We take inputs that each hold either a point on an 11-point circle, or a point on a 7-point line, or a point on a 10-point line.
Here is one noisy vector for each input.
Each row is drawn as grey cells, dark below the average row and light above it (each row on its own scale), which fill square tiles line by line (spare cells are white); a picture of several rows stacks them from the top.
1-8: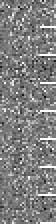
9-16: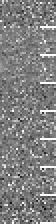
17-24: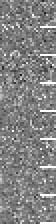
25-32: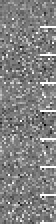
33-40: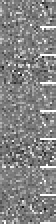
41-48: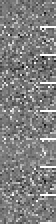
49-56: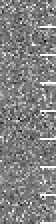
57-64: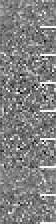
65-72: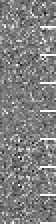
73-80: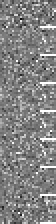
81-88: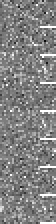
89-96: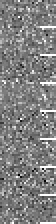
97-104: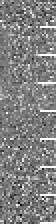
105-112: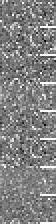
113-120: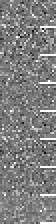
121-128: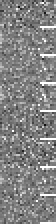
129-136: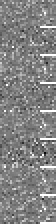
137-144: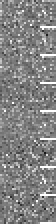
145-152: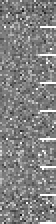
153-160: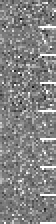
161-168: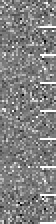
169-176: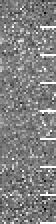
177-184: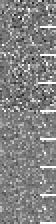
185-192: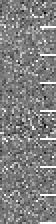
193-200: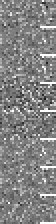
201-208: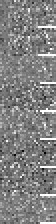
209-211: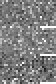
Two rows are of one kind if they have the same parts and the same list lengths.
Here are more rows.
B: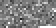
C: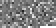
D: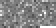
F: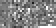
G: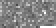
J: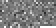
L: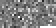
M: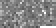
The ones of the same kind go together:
B, F, L
C, J
D, G, M

